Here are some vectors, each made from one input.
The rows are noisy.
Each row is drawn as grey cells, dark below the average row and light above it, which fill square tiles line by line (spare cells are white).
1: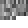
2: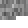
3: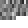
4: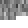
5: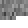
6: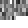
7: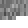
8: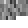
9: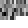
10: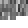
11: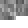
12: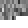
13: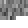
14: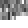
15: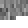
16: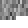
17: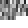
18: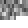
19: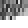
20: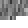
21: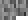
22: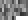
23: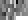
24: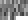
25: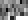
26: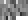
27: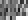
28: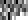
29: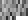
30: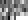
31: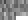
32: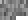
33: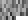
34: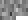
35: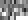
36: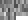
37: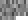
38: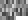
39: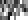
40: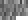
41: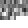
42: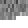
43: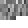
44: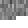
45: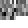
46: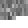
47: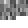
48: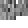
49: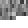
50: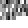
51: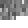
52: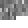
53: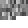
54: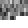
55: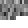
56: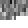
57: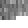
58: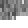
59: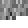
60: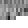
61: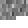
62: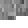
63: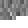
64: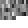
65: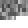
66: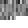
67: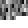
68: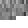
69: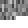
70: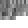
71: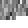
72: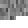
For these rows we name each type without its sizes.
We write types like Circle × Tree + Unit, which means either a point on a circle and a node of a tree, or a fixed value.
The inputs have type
Bool × Tree.
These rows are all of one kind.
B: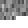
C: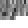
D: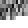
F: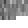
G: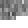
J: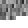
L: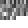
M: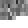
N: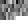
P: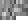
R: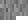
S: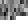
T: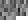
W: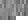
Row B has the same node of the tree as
L, N and T.
